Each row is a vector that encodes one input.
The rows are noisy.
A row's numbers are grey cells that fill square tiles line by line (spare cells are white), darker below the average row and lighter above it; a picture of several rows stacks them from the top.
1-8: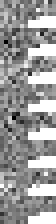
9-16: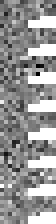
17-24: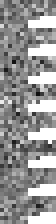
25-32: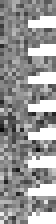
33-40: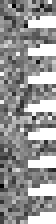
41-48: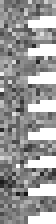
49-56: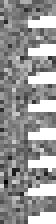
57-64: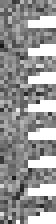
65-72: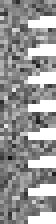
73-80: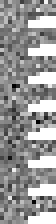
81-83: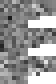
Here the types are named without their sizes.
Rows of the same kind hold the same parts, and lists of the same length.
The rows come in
2 kinds.
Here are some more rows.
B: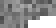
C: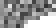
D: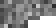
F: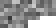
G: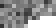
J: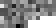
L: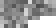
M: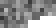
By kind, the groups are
B, D, F, G, M
C, J, L

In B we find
a point on each of two lines.
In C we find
a label and a point on a line.
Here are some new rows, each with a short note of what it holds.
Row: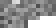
a point on each of two lines
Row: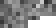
a point on each of two lines
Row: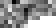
a label and a point on a line
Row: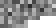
a label and a point on a line
